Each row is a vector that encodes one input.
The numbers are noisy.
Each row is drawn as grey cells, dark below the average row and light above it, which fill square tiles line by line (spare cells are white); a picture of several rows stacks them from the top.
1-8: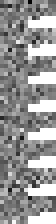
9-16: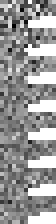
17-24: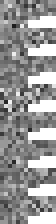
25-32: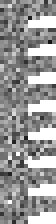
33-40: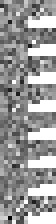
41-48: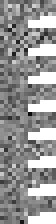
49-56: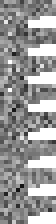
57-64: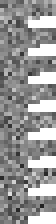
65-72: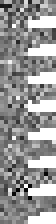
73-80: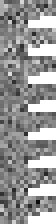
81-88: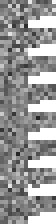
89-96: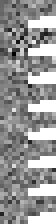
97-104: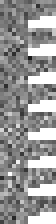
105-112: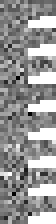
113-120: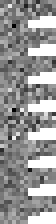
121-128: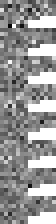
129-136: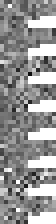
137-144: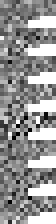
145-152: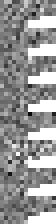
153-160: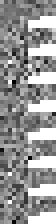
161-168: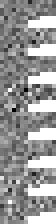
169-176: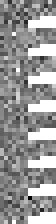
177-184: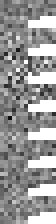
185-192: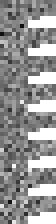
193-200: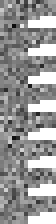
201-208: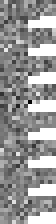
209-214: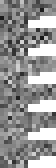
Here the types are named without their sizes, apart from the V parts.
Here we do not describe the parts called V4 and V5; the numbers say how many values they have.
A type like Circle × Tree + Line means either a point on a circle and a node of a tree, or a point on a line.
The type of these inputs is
(Label × Line × V4 + V5) × Line.
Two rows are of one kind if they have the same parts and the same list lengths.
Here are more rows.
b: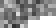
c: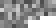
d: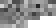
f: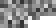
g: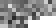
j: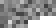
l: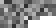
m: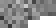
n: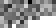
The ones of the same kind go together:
b, c, f, g
d, j, l, m, n

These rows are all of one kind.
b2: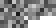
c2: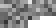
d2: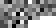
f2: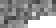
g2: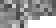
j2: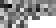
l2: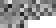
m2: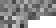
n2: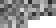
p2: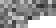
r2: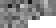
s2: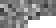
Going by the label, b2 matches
g2, l2 and s2.
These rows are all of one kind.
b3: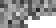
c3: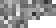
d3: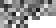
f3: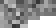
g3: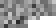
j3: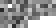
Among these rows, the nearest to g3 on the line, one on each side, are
c3 and d3.
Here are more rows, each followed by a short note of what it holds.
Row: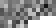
a label, a point on each of two lines and a value of V4
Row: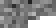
a label, a point on each of two lines and a value of V4
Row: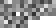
a point on a line and a value of V5
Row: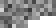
a label, a point on each of two lines and a value of V4
